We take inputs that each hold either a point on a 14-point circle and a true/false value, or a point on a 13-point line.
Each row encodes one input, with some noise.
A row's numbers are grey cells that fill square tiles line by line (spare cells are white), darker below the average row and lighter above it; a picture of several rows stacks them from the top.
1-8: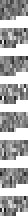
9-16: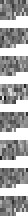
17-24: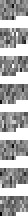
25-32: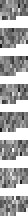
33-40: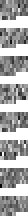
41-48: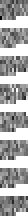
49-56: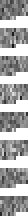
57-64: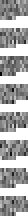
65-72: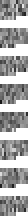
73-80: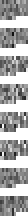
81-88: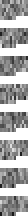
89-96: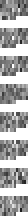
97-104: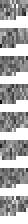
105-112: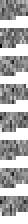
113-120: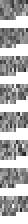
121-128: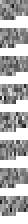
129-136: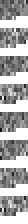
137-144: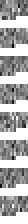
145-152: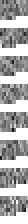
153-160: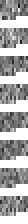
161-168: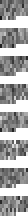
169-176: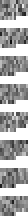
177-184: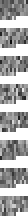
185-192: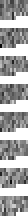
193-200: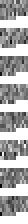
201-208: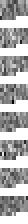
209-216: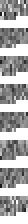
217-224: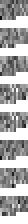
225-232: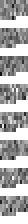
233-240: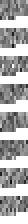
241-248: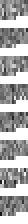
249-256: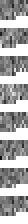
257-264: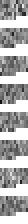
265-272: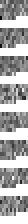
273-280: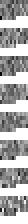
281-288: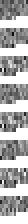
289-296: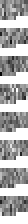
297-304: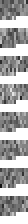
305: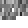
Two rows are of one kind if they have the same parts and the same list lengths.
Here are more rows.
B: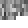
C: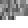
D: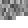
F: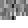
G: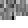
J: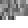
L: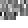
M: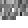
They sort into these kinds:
B, L, M
C, D, F, G, J

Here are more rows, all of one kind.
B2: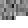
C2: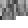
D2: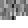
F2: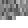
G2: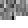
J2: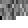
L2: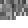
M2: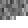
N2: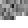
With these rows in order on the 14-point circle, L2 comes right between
D2 and J2.
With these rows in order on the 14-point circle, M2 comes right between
C2 and F2.
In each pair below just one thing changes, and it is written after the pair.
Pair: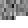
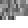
the place on the 14-point circle
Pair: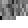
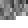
the place on the 14-point circle
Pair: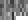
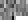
the true/false value
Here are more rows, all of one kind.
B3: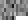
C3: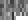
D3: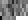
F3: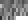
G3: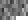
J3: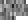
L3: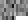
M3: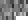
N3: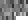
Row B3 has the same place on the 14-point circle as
L3, M3 and N3.
